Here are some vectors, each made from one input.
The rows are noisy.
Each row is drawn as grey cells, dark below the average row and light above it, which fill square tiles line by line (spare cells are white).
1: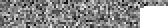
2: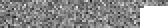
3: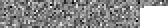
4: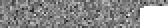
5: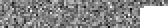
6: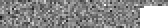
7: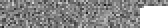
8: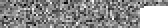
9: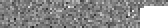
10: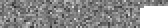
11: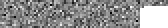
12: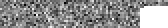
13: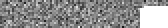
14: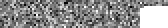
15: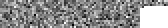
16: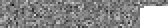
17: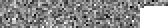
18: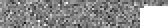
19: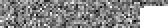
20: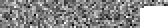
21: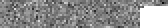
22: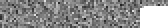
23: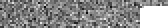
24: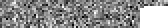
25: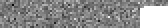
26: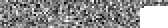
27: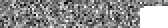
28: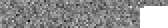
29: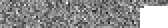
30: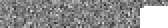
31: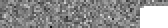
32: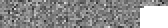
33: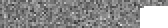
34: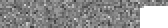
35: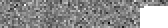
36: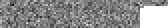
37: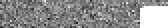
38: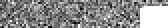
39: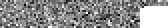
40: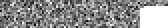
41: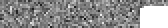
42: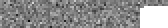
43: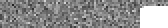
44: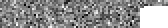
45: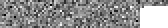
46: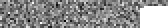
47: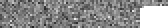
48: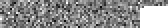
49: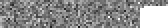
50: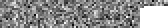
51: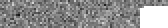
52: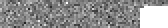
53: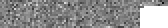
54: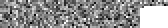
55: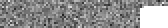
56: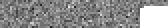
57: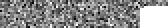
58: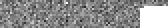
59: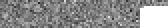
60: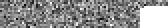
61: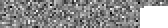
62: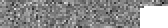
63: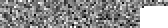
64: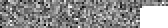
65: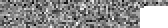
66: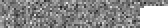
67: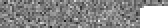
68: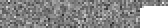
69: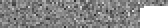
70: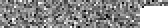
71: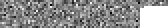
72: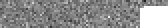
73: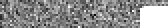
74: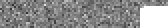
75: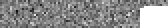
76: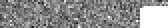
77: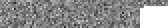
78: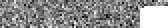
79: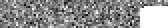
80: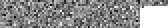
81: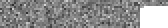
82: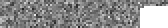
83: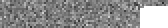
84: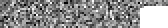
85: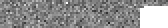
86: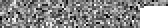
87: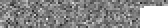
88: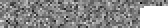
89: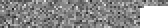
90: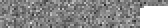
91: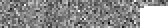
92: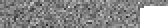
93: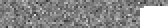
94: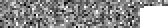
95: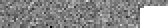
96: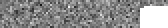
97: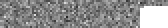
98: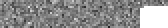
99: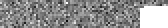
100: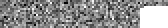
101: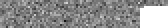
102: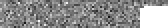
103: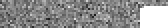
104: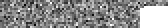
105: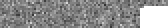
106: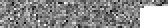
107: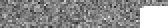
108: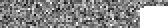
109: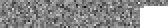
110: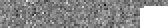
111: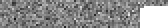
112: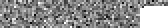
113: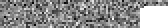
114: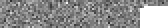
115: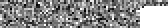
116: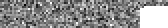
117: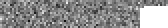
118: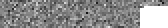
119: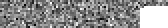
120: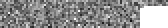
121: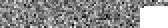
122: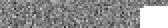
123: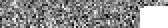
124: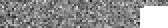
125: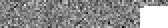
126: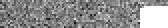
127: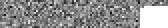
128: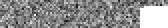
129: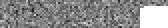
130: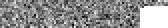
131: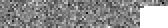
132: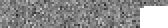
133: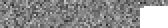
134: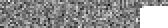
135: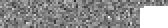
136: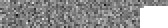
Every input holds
either a point on a 6-point line, or a list of up to three points on a 5-point line.
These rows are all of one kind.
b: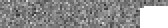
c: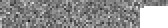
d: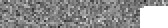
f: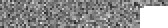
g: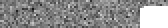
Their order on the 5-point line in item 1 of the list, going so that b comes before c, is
b, d, c, f, g.
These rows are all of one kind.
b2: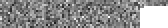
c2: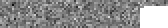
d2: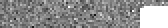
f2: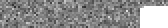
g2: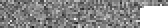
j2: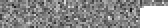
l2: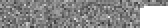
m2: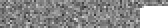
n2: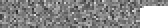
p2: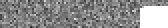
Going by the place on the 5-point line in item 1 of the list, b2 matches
c2, g2, n2 and p2.
